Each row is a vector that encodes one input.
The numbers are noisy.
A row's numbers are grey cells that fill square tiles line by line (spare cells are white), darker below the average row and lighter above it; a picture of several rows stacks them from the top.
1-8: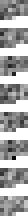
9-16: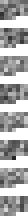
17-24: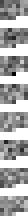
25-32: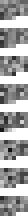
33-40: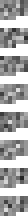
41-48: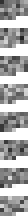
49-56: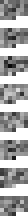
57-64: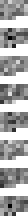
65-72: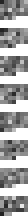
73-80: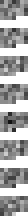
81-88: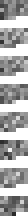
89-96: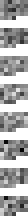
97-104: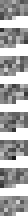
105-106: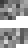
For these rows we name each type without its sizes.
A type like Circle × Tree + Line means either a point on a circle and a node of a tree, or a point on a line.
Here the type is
Circle.
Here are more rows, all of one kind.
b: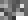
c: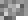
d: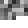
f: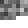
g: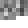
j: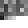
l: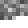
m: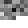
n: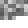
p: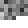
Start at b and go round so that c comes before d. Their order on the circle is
b, m, p, g, c, n, l, j, f, d.
